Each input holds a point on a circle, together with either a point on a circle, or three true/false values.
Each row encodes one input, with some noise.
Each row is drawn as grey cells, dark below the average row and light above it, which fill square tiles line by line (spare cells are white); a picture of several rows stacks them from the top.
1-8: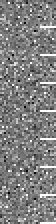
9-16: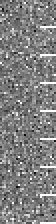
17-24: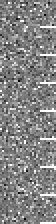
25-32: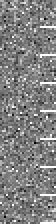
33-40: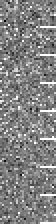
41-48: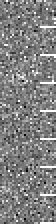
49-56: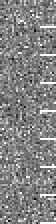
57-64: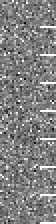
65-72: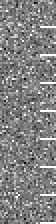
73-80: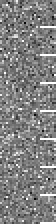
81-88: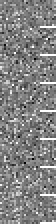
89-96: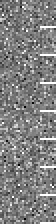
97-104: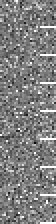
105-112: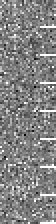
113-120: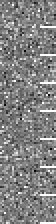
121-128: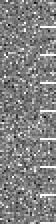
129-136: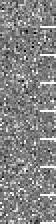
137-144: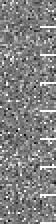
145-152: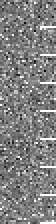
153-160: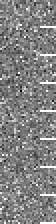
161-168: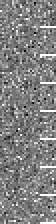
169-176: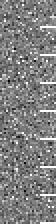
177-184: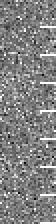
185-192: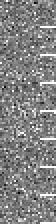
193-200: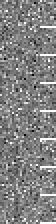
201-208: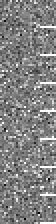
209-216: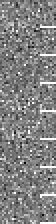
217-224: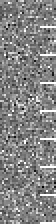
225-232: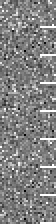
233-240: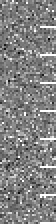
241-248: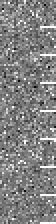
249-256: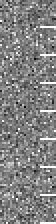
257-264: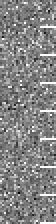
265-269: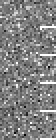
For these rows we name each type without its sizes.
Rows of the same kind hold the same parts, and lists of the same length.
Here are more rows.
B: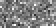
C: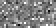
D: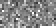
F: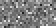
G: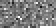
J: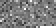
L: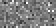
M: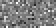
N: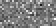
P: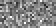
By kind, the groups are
B, C, D, F, G, J, N, P
L, M

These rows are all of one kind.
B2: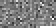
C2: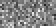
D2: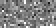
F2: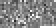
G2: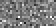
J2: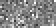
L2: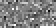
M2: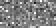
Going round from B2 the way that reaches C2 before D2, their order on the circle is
B2, G2, M2, C2, F2, J2, D2, L2.
